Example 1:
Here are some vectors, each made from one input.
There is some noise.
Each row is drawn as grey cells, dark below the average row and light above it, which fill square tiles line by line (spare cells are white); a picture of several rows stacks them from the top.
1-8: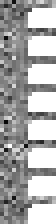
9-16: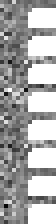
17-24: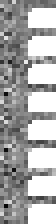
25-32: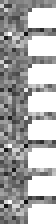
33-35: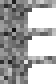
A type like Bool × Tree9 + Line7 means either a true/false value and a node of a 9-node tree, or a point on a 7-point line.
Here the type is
Line6.
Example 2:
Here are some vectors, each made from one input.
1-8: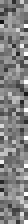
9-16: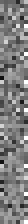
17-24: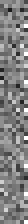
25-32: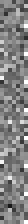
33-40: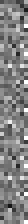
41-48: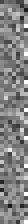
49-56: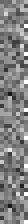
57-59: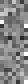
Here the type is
Bool × Bool × Bool × Bool.
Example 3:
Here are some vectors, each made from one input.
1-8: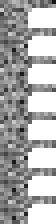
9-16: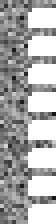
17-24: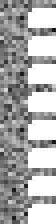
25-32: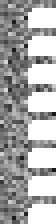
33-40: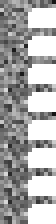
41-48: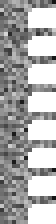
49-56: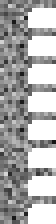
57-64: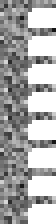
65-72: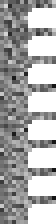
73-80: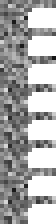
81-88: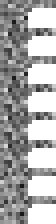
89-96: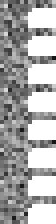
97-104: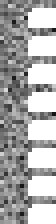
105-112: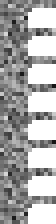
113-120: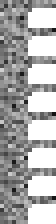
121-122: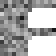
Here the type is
Label4.
